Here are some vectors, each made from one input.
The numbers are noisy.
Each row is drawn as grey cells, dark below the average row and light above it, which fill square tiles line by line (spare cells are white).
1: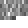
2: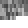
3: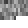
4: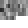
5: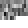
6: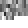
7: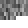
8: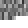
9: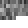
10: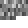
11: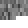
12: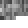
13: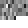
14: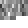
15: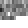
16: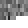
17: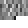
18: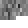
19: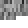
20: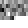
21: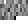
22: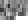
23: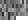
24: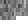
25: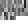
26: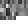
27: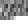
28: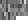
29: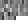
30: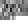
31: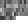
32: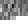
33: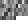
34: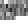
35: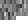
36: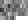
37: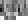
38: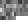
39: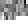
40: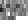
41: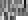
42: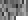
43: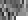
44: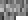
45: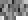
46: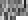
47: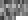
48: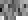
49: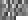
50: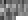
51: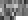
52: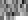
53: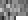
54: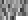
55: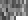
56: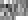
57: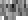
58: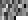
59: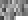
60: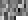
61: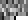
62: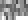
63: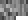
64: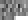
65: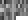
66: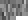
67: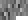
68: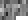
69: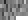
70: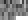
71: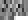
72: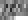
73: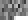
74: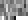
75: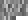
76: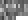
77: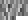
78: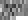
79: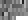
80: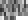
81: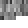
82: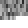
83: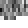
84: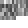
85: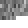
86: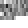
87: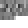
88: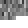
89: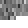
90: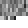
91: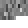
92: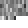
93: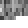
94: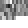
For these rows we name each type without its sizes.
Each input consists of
a point on a line, together with either a point on a line, or a node of a tree.
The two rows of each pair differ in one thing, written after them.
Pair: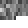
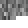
the place on the line
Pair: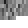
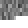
the node of the tree
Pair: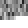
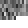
the place on the line
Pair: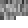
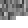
the place on the line
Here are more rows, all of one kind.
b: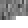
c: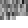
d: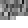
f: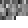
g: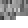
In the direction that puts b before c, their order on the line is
f, g, b, d, c.
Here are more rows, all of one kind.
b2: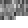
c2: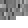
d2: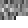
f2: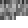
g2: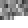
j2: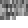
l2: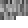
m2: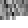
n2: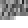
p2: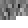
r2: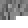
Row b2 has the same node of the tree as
f2, l2 and n2.
